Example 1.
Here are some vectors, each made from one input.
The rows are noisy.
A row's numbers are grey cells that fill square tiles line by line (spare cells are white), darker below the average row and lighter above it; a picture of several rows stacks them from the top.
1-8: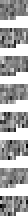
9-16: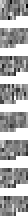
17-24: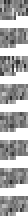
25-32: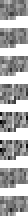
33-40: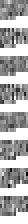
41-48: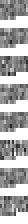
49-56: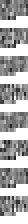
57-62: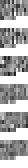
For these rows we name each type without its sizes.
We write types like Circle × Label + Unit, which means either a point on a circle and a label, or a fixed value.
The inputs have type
Line × Line + Tree + Unit.
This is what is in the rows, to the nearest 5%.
About 15% of them hold a fixed value. About 45% of them hold a point on each of two lines. The rest hold a node of a tree.
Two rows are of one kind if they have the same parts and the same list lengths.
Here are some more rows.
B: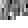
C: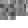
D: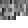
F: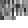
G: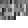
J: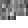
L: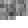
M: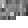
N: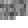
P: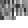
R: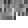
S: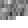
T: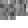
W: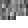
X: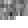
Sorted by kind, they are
B, D, G, J, M, R, W
C, L, N, S, T, X
F, P

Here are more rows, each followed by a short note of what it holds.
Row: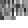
a fixed value
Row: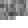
a point on each of two lines
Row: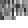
a fixed value
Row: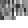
a fixed value
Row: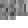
a point on each of two lines
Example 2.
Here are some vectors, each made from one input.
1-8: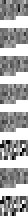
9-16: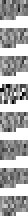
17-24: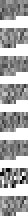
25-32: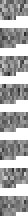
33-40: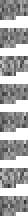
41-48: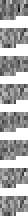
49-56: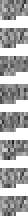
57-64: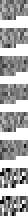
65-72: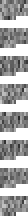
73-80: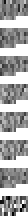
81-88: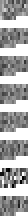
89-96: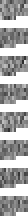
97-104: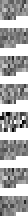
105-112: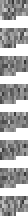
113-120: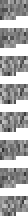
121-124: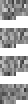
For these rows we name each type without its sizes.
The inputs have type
List(Line).
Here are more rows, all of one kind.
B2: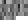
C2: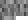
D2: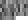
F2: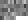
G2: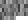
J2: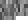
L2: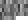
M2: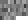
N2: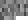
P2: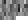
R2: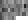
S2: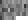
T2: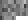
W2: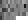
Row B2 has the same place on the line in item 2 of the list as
F2, M2 and P2.
